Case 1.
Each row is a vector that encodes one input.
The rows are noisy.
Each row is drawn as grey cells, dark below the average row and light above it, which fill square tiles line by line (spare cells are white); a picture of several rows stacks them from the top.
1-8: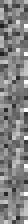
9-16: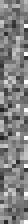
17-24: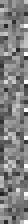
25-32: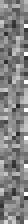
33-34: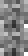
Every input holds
a point on a 6-point circle.
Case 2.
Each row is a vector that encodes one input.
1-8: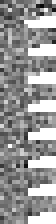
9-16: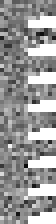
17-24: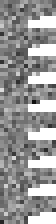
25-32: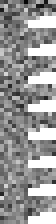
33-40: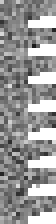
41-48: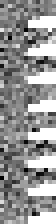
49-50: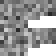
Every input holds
either a fixed value, or three true/false values.
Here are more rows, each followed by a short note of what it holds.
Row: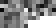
a fixed value
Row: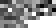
a fixed value
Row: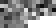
a fixed value
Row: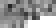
three true/false values
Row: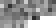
three true/false values
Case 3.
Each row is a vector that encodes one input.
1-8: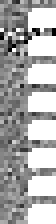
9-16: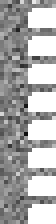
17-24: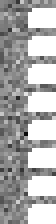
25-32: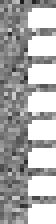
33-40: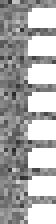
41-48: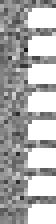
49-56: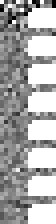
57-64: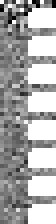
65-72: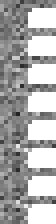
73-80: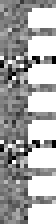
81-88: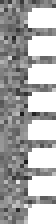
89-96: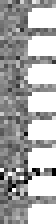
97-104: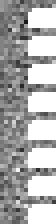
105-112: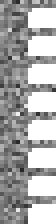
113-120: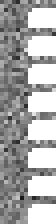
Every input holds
either a fixed value, or five true/false values.
